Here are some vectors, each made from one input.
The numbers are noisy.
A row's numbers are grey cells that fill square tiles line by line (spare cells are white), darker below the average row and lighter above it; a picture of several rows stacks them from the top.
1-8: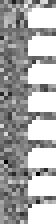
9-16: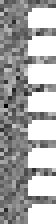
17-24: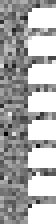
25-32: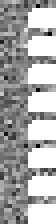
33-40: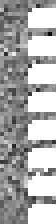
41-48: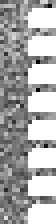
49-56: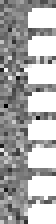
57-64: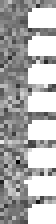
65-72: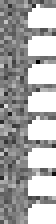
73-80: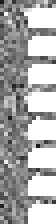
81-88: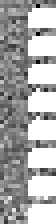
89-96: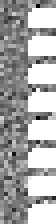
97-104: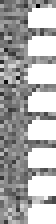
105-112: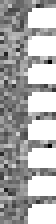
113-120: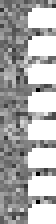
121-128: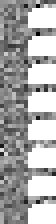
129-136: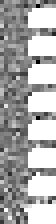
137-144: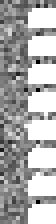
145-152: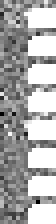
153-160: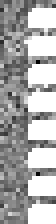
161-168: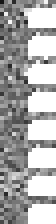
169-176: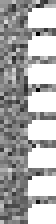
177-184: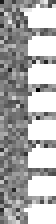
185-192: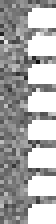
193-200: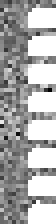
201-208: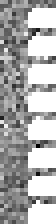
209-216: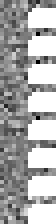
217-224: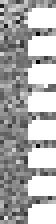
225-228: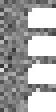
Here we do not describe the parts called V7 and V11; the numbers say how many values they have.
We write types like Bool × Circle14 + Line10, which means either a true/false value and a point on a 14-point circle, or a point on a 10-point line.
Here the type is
Label9 + (Line5 + V7) × V11.
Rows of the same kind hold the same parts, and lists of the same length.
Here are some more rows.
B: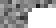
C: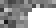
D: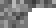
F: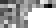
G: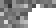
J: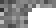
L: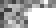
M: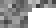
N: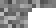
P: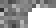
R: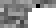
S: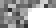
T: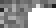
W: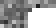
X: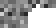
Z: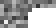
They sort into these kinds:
B, M, R, W, Z
C, D, G, J, N, P, T, X
F, L, S

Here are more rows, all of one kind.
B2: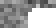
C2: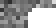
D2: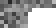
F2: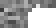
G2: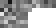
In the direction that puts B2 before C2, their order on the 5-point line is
G2, F2, B2, C2, D2.
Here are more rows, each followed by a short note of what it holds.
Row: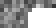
a point on a 5-point line and a value of V11
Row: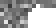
a point on a 5-point line and a value of V11
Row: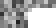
one of 9 labels
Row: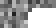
a point on a 5-point line and a value of V11
